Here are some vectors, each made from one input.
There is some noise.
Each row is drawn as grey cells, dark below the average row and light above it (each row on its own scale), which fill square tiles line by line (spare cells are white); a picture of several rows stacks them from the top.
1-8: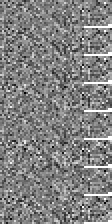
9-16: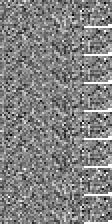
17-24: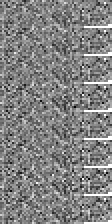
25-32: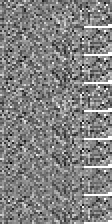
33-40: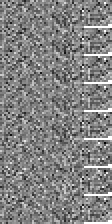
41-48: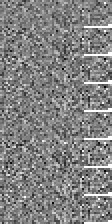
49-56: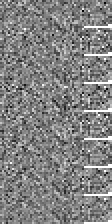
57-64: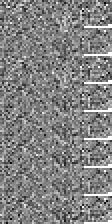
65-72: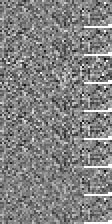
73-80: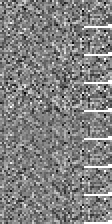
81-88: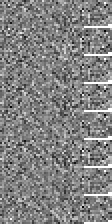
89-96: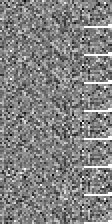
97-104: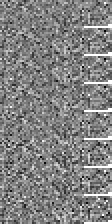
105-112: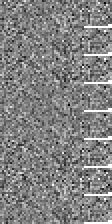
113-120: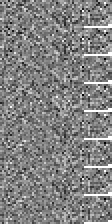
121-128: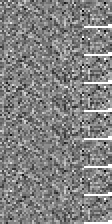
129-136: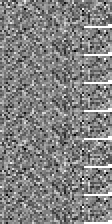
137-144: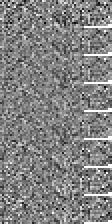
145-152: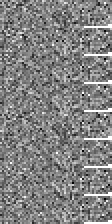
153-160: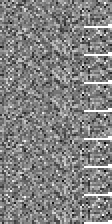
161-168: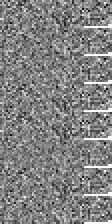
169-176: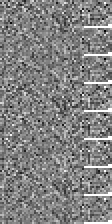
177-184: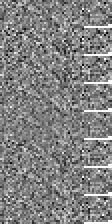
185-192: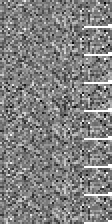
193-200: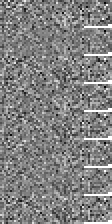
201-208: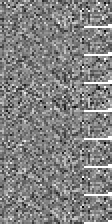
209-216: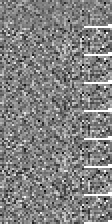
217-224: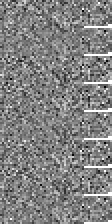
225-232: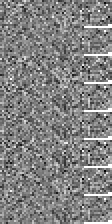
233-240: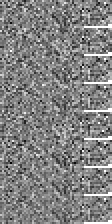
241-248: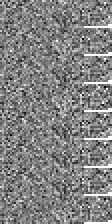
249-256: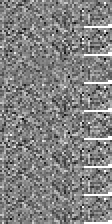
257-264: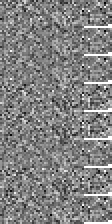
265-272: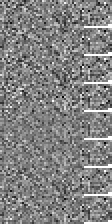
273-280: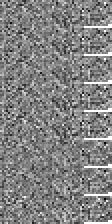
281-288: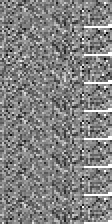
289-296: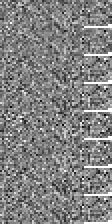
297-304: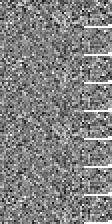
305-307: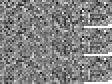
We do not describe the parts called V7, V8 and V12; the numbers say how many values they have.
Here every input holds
either a point on a 6-point line, a true/false value, a value of V8 and a value of V12, or a point on an 11-point line and a value of V7.
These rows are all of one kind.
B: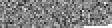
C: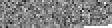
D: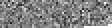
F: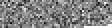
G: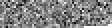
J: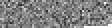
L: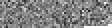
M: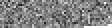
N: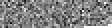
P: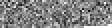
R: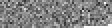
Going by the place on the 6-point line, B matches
F, M and P.
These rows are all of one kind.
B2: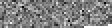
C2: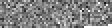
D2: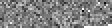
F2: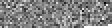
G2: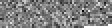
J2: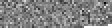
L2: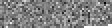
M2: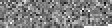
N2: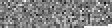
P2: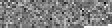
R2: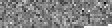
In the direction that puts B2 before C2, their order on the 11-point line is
G2, M2, D2, R2, B2, P2, J2, L2, F2, N2, C2.
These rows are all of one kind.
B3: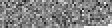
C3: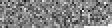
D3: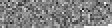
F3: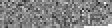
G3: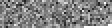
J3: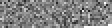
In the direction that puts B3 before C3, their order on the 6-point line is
G3, B3, F3, J3, C3, D3.
